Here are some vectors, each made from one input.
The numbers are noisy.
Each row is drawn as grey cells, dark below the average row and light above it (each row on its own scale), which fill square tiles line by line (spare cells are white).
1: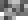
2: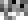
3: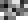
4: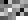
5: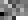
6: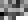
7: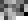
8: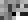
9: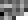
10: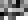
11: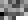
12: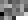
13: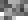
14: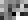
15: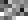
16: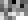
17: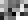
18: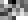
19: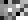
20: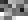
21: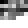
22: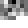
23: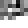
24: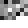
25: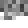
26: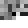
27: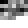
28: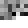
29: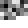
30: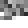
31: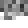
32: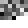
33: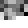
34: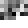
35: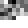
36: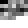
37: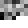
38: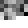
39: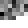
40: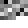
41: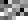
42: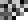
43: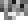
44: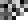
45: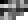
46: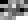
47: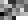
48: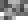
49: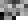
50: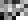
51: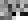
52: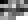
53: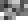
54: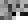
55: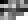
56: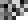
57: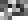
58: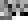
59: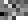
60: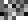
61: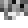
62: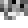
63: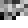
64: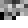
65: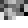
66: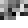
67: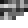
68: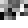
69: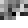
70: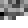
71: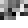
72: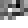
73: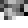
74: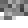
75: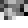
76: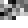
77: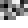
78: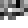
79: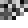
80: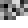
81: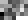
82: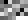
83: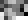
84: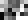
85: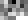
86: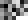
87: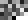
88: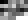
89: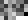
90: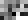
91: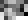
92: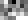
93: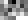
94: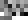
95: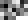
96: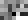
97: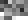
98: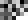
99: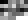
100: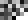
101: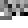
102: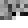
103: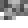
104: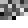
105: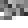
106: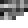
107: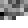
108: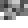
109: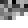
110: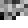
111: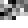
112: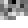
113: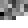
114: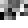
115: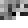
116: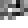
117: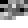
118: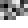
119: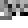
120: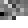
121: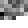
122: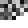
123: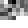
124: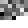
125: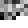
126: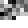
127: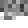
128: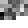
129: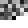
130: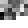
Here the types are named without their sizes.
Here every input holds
a label.
